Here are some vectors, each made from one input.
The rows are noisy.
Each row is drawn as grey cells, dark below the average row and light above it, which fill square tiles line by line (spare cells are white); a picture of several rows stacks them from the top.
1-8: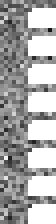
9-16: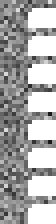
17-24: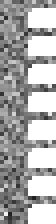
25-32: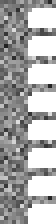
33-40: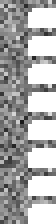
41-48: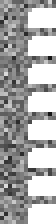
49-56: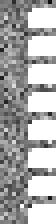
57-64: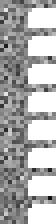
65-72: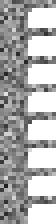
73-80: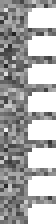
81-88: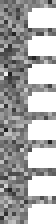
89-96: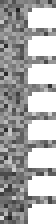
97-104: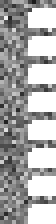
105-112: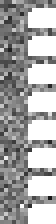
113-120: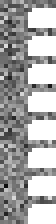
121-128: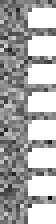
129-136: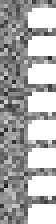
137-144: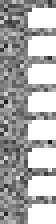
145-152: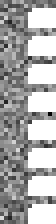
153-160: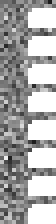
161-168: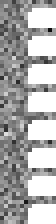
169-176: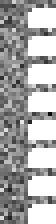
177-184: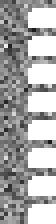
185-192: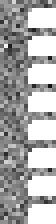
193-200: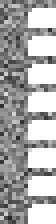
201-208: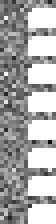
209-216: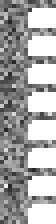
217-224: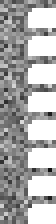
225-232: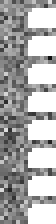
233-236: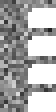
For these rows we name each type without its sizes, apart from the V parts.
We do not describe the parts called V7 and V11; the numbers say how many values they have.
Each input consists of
a true/false value, together with either a label and a value of V7, or a value of V11.
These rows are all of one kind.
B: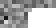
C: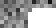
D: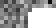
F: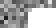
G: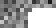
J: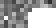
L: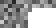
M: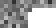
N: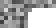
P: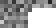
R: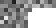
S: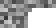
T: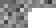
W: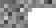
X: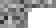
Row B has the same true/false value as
F, N, S and X.
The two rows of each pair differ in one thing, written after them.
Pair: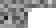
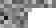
the label
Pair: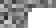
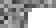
the label
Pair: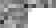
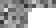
the label
